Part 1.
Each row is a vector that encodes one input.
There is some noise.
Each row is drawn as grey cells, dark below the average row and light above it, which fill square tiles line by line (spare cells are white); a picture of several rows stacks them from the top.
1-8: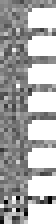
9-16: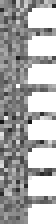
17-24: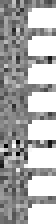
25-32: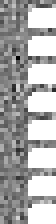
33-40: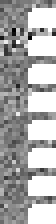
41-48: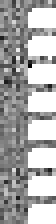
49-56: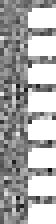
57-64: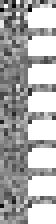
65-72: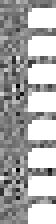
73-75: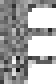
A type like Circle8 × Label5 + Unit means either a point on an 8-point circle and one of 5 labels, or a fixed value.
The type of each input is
(Bool × Bool × Bool × Bool + Unit) × Line7.
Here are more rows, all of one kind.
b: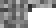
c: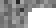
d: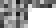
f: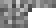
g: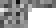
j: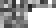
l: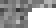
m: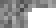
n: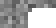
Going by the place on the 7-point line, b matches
j, l and m.
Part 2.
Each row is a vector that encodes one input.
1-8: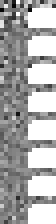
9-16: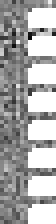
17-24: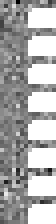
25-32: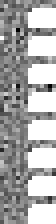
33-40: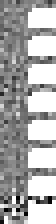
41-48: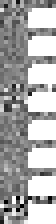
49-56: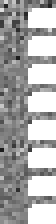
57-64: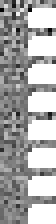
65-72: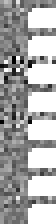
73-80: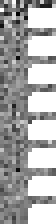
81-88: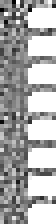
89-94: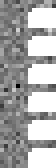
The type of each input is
(Bool × Bool × Bool × Bool + Unit) × Line13.
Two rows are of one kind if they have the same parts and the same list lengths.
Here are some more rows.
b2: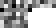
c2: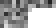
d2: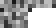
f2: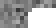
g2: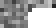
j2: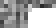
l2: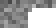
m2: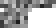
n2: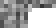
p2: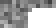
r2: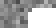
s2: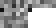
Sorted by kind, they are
b2, c2, l2, p2, s2
d2, f2, g2, j2, m2, n2, r2

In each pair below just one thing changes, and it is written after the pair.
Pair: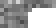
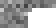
one of the four true/false values
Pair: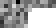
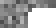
one of the four true/false values
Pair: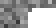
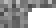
one of the four true/false values
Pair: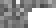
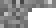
one of the four true/false values
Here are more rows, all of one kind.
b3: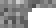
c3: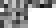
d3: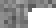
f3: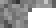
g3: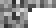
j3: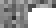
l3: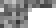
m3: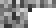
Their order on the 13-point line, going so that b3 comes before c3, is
b3, j3, l3, d3, c3, f3, m3, g3.
